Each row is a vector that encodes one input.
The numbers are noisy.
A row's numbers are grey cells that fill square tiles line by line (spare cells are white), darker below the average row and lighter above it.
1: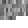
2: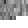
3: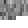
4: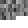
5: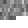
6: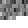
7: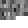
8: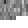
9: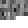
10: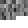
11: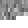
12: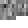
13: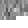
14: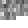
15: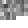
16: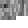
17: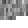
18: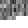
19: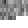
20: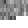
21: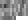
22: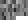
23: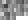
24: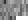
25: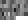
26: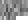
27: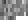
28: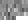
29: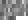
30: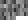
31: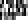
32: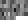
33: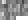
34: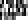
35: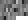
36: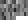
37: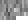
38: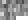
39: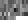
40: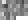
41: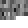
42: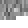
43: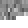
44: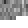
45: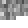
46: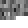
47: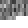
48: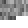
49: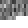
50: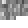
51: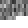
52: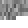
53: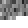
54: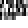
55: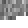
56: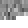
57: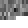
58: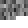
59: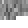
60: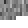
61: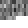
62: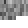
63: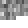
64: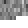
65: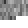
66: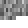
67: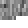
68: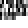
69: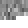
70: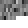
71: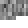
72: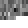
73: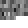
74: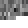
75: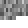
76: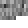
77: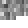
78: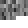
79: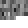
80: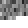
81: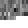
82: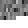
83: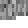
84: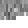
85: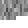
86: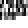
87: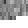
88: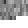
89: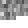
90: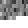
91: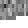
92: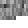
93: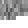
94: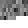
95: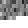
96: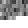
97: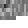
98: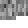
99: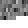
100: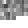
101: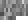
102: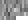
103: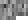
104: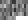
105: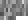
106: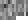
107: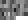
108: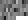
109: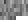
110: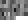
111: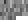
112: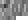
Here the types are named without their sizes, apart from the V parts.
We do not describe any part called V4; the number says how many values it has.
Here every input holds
a list of items, each a true/false value and a value of V4.
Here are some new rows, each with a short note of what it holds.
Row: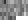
a list of two items
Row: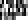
the empty list
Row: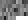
a list of one item
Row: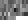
a list of one item
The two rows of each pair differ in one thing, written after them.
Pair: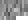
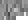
the value of V4 in item 2 of the list
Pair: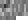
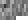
the true/false value in item 2 of the list
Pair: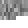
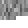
the value of V4 in item 2 of the list
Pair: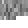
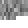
the value of V4 in item 2 of the list
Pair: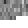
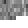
the value of V4 in item 2 of the list
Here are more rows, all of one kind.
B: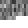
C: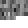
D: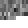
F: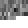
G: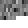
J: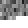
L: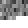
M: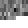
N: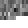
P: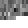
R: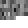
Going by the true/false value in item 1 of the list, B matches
C and R.
